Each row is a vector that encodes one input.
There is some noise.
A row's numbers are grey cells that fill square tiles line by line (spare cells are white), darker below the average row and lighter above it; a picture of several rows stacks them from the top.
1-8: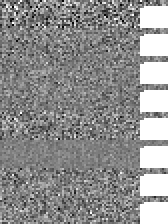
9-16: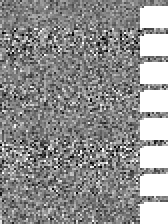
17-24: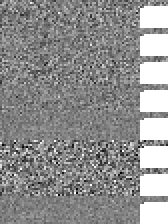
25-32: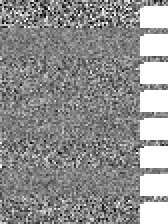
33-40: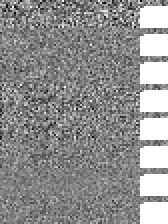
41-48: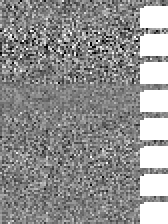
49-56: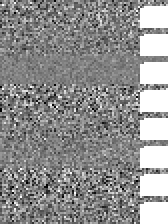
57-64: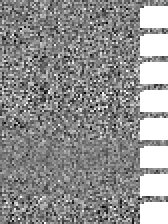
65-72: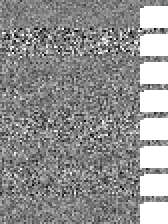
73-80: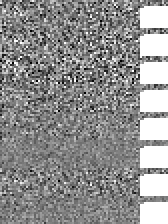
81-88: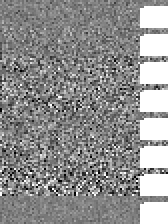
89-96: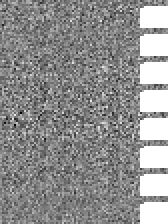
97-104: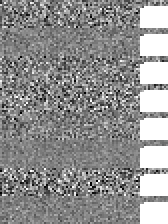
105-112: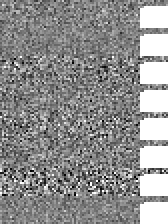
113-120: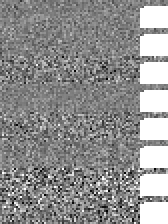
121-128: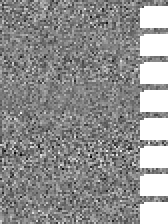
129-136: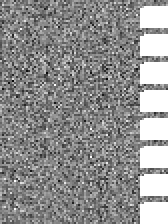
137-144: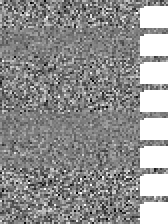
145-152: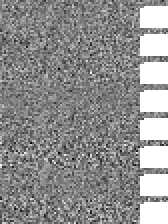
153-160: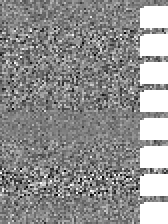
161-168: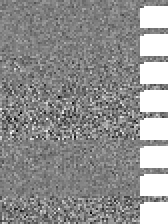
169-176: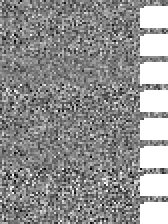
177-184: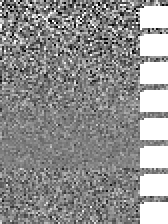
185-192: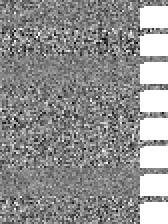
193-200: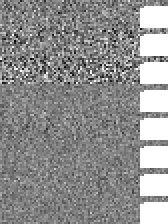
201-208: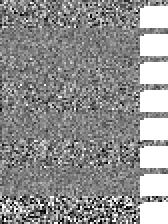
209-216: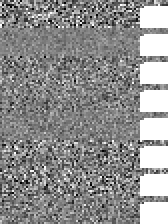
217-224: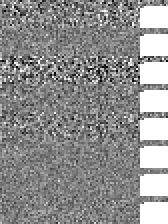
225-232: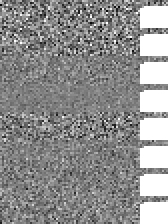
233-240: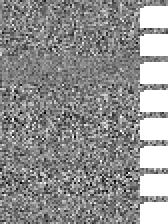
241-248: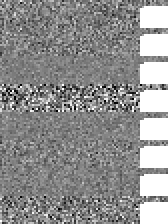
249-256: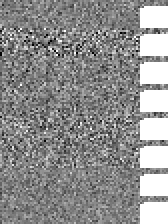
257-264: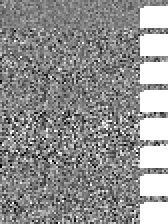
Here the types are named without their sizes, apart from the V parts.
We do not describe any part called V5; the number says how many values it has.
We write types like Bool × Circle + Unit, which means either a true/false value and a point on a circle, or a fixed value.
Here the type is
(Circle + Tree) × List(V5) + Line.
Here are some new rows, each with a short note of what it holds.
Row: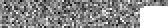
a point on a circle, together with a list of two items
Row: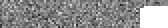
a node of a tree, together with a list of one item
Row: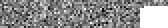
a node of a tree, together with a list of two items
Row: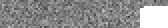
a point on a circle, together with a list of one item
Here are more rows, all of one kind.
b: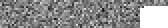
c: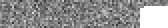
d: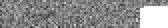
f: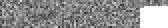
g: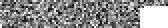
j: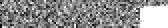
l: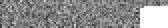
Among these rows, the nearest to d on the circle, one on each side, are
g and j.
